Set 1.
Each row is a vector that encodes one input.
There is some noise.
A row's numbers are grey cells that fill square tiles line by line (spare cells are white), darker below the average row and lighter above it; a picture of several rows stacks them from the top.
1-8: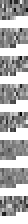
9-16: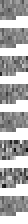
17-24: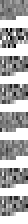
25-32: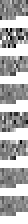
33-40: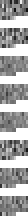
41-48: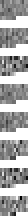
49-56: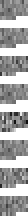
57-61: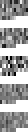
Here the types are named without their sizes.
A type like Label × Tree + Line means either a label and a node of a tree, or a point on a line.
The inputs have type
List(Line).
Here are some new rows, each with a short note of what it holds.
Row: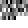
the empty list
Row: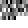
the empty list
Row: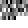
the empty list
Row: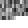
a list of one item
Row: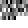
the empty list
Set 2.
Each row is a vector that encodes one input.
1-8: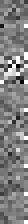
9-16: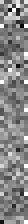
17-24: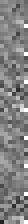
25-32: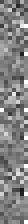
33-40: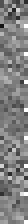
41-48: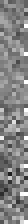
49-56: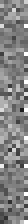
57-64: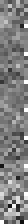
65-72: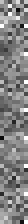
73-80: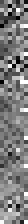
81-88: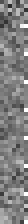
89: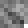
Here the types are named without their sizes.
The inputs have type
Bool × Line.
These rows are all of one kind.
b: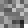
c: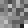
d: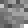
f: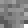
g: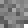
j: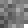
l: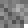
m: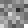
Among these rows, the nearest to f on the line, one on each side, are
g and m.
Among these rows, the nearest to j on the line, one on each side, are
c and g.
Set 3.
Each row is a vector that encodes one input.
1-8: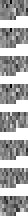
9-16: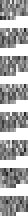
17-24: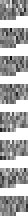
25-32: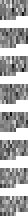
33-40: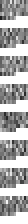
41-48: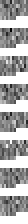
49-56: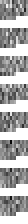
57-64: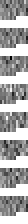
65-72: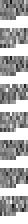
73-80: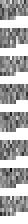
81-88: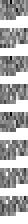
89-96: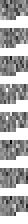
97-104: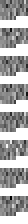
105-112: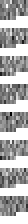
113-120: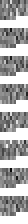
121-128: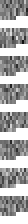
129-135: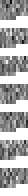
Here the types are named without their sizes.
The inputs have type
Bool × Bool × Bool + Tree + Unit.
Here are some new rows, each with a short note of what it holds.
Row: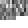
a node of a tree
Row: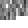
a node of a tree
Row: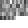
a node of a tree
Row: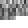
a node of a tree
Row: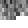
a fixed value
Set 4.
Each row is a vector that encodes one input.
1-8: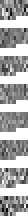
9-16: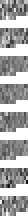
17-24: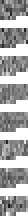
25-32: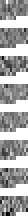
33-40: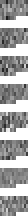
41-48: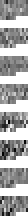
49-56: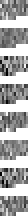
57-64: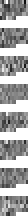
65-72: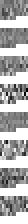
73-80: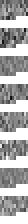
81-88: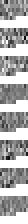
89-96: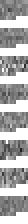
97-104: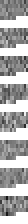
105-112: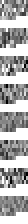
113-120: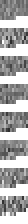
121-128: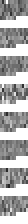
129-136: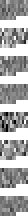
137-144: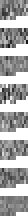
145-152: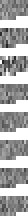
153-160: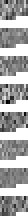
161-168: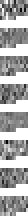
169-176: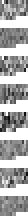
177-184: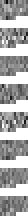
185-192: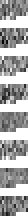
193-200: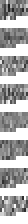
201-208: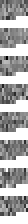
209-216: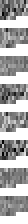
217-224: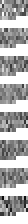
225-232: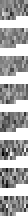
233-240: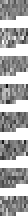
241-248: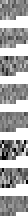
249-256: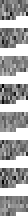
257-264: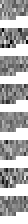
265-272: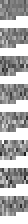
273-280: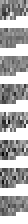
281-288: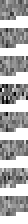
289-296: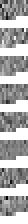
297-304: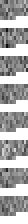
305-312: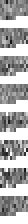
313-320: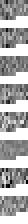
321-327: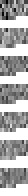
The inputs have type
Circle9 + Circle15 + Unit.
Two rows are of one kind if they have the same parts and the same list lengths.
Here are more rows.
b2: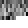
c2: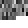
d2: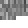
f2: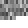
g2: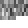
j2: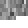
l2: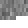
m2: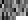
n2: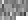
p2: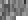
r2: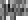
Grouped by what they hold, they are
b2, d2, l2, n2, p2
c2, r2
f2, g2, j2, m2

